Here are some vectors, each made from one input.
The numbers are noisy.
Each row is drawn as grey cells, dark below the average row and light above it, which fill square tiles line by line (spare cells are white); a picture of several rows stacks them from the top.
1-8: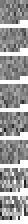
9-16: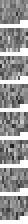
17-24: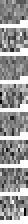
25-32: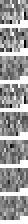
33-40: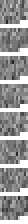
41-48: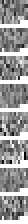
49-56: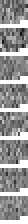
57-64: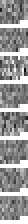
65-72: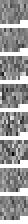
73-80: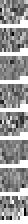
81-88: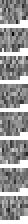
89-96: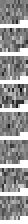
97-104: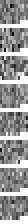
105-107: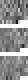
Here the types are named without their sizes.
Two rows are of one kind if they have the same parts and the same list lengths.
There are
4 kinds of row.
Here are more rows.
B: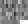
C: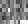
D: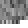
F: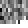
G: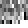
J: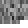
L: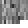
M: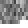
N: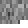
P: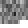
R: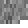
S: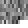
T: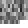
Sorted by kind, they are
B, D, J, L, N, R
C, F
G
M, P, S, T

